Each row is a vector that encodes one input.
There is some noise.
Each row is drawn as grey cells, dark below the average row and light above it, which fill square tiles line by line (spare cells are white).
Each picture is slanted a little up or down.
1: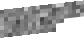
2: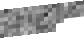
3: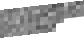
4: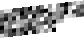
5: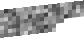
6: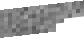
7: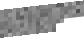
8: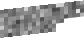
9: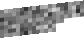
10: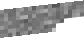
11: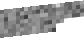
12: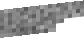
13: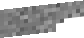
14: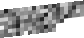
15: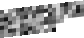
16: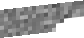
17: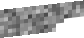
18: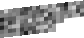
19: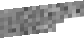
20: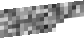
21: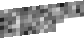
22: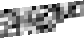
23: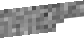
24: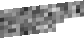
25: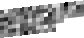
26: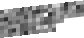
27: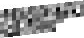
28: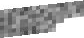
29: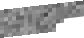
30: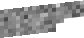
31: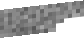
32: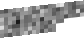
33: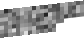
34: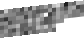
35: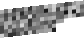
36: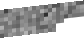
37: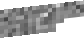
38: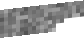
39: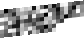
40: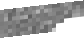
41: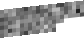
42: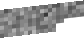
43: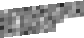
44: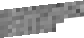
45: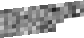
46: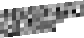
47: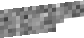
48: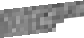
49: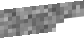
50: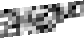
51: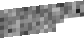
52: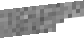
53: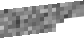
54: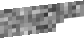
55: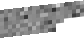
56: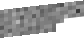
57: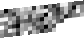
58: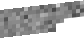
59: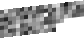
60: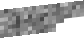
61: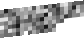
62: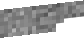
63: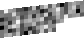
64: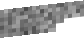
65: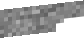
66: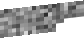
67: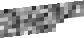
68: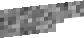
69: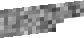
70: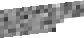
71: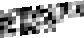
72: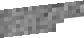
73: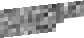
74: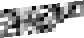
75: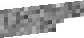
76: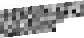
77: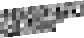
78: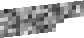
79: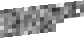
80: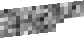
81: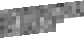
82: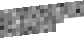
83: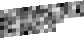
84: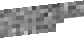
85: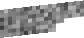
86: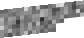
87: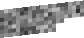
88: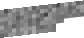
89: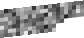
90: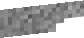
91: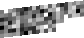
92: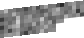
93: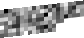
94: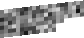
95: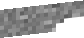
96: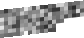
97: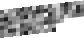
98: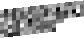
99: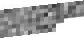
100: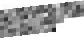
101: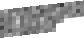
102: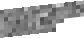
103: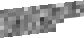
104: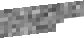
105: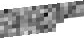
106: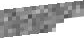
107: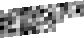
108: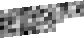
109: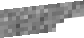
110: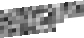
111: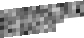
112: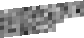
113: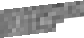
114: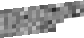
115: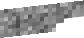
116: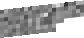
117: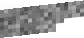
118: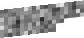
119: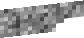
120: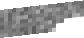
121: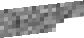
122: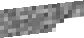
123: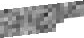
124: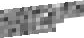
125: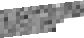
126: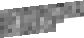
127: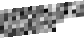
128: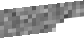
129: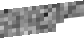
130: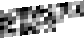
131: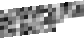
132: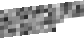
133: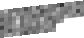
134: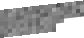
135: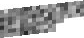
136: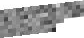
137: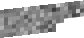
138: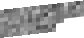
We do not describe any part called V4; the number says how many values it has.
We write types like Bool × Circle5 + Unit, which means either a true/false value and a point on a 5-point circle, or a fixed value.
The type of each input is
List2(Bool × V4).
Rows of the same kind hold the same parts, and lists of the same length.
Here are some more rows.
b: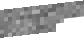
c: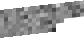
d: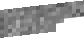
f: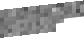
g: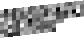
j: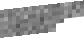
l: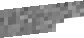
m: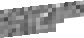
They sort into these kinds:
b, d, f, j, l
c, m
g

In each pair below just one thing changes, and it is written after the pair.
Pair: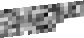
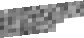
the true/false value in item 1 of the list
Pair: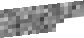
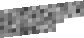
the value of V4 in item 2 of the list
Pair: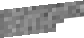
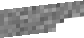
the true/false value in item 1 of the list
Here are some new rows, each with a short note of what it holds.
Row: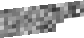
a list of one item
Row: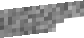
a list of two items
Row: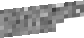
a list of one item
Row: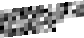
the empty list
